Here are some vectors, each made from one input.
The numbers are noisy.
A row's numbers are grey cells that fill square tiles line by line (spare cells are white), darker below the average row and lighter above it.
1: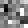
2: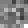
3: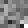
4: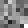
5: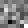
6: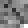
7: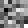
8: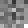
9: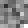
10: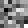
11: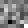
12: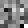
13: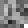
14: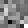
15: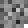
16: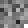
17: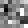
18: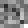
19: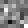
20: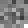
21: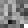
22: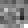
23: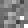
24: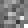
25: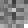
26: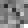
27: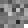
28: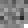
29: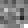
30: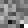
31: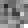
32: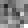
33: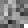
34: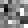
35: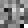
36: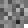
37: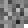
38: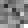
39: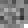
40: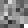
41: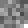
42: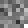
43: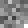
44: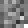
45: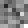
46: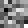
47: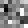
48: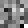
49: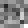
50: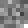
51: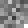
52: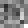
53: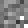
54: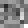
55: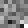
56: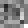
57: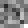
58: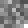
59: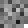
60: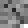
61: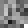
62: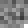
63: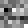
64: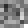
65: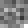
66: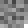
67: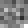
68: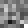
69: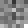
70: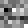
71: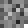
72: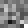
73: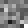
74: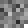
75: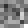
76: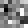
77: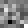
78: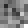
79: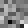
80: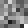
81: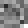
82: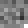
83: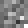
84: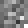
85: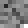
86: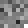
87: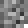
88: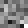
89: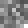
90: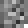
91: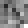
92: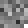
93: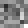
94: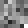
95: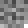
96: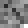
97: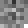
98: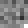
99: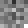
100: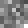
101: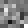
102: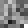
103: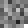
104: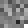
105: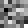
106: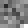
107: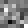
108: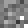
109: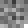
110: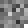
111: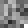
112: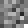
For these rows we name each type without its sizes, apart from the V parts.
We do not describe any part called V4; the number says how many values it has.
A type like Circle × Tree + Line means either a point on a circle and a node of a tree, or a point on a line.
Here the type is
List(Bool × Line) × V4.
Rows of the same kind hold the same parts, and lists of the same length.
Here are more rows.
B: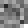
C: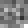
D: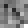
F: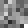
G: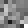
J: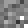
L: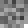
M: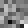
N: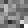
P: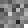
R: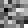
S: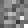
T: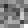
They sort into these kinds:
B, F, J, S, T
C, D, G, L, M, N, P
R

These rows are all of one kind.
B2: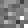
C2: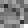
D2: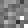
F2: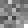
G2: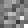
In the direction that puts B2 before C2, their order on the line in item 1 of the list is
B2, D2, C2, F2, G2.
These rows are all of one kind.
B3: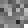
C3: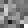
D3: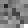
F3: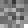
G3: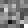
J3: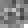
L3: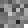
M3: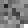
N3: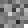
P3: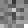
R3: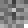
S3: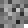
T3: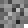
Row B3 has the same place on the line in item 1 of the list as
D3, M3 and R3.
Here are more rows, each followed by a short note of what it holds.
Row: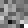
a value of V4, together with a list of two items
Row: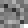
a value of V4, together with a list of one item
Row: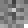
a value of V4, together with a list of two items
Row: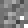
a value of V4, together with a list of one item
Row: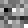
a value of V4, together with the empty list
